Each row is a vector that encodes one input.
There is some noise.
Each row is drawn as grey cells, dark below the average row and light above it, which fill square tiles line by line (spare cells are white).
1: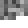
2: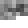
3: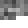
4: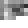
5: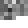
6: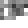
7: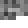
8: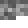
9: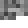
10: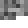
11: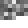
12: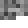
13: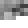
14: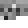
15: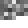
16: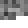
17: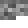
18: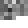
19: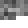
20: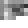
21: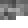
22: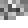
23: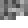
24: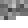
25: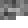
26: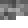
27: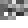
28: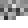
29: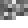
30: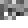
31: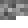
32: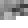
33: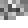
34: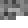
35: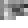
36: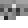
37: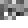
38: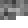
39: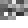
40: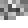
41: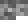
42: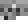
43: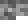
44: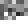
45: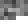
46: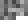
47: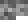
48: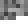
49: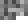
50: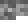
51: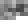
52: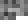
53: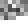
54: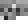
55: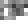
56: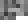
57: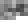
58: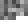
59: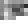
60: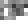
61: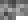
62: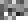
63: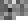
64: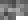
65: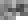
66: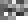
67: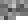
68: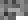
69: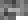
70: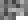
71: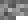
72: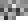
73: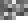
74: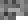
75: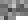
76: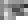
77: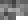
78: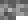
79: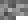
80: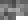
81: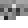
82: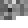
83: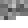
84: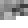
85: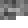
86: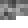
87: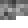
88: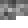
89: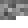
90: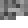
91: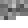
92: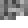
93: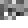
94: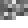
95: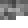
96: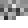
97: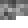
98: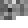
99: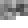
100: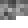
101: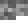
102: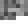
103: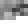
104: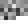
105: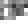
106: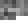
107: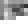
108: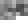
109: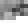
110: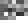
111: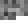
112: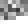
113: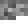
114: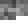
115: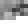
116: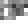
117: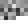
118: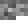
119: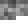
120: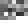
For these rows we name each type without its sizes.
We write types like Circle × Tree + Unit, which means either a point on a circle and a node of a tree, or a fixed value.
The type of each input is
Line + Tree.
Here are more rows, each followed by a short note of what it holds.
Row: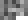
a point on a line
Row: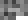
a point on a line
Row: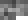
a point on a line
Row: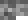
a point on a line
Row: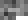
a point on a line
